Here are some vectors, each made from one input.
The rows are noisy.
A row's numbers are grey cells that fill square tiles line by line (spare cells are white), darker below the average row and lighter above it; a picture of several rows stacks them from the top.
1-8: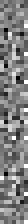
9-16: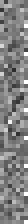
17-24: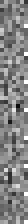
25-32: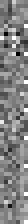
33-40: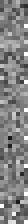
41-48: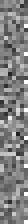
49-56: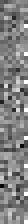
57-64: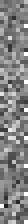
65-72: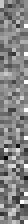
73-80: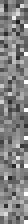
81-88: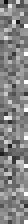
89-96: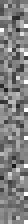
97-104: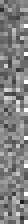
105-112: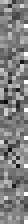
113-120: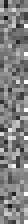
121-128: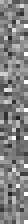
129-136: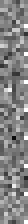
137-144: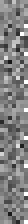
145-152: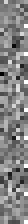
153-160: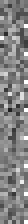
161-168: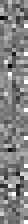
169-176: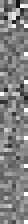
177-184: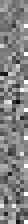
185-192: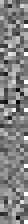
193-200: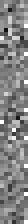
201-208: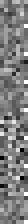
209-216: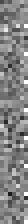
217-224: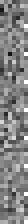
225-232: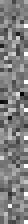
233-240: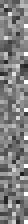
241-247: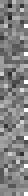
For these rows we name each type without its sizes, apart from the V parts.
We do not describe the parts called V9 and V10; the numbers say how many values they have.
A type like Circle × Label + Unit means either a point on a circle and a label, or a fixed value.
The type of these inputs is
(Bool × Bool × Bool + Line) × V9 + V10.
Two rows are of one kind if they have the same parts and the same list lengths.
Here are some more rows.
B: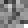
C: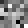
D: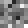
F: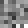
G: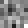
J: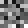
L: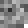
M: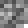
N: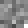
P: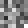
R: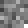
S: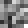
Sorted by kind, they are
B, D, F, M, R
C, J, P
G, L, N, S

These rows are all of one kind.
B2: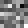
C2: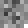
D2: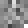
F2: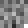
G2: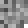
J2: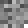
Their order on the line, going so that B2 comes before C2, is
J2, D2, F2, B2, C2, G2.
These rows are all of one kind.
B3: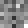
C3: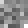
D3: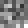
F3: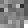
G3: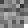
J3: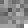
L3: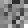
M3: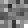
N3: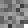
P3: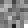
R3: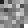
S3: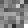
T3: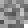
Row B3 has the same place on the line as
C3, F3, J3 and R3.
